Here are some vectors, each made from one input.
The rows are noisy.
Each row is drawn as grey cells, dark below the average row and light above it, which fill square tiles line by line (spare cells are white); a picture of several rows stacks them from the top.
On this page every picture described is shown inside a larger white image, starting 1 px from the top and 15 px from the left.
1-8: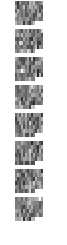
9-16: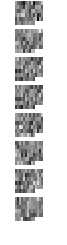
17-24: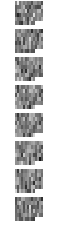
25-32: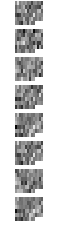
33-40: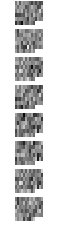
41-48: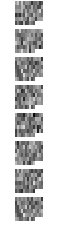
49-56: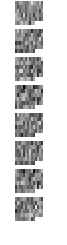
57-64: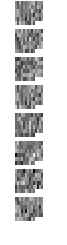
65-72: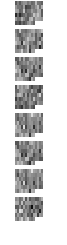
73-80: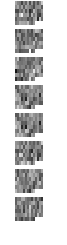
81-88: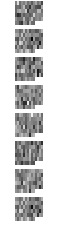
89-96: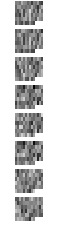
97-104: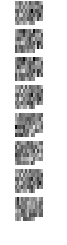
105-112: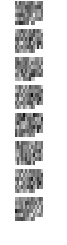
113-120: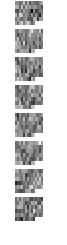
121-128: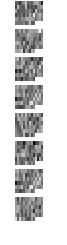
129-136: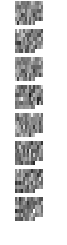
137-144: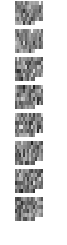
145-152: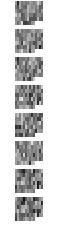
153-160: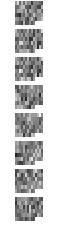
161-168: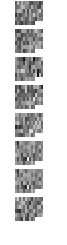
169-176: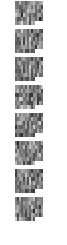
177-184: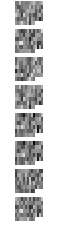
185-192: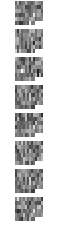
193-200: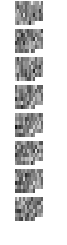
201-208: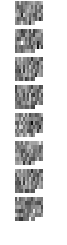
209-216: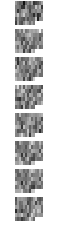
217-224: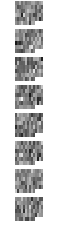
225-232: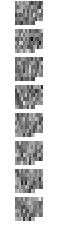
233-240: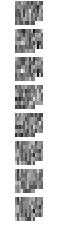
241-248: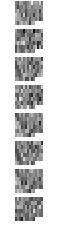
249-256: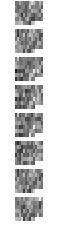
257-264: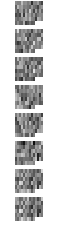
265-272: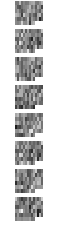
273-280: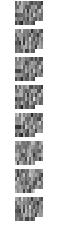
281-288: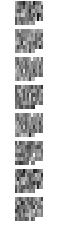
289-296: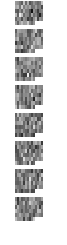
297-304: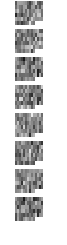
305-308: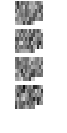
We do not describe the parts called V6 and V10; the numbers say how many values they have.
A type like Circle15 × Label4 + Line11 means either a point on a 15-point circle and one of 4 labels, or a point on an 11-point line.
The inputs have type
Bool × (Line7 + V6) + Line9 + V10.
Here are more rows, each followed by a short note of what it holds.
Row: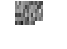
a point on a 7-point line and a true/false value
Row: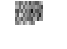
a point on a 9-point line
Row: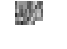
a true/false value and a value of V6
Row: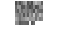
a true/false value and a value of V6
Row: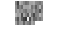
a value of V10
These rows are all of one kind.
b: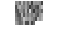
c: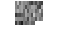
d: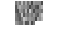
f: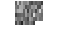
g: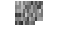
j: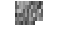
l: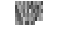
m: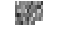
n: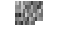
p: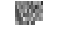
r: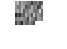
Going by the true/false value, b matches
d, l and p.
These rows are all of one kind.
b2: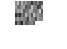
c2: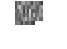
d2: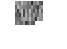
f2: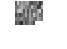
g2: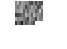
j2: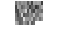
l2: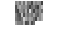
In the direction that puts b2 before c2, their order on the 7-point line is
j2, l2, d2, b2, g2, c2, f2.
